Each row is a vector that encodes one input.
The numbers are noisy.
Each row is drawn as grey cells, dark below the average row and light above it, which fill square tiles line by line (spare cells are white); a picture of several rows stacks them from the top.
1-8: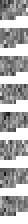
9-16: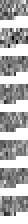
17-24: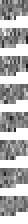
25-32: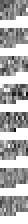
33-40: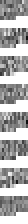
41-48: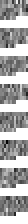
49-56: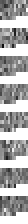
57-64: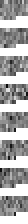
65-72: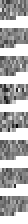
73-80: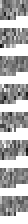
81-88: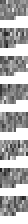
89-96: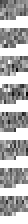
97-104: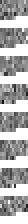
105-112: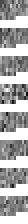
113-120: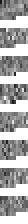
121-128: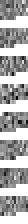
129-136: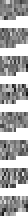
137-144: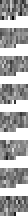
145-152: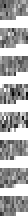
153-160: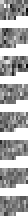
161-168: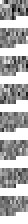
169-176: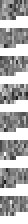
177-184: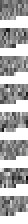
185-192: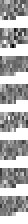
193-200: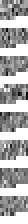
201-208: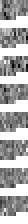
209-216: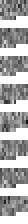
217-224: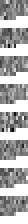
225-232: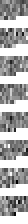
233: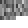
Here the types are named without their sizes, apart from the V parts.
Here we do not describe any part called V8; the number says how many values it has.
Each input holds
a true/false value and a value of V8, together with either a point on a circle, or a list of points on a line.
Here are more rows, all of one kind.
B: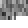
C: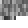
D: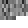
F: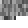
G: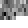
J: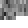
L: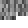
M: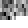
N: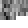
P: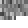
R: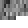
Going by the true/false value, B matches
C, F and P.
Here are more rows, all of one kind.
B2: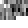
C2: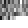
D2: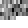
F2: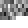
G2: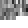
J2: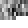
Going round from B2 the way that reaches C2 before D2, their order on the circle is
B2, F2, G2, C2, J2, D2.
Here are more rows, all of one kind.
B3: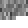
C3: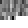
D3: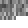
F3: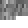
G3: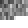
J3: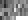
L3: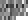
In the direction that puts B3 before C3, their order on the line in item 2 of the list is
D3, B3, J3, G3, F3, L3, C3.
